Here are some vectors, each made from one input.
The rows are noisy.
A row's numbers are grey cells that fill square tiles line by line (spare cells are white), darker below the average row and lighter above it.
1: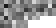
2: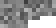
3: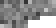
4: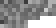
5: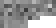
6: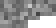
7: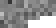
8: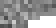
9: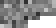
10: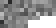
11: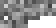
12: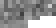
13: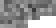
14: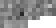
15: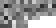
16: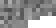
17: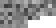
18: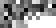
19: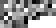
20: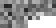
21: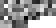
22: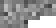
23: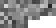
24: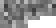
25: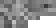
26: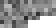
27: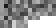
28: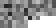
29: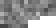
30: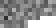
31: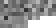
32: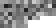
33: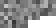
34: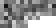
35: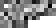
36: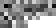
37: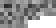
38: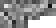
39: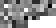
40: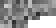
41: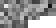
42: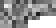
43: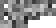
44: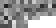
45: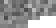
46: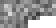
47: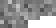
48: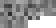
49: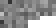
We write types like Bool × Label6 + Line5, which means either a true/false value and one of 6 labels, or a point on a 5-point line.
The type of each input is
Bool × Bool × Bool × Bool × Label5.
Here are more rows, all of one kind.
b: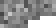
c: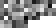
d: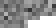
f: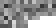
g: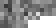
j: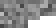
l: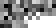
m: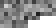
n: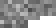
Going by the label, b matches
f and n.
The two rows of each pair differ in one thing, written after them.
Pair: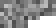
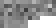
the label
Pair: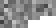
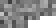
the label
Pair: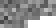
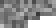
one of the four true/false values
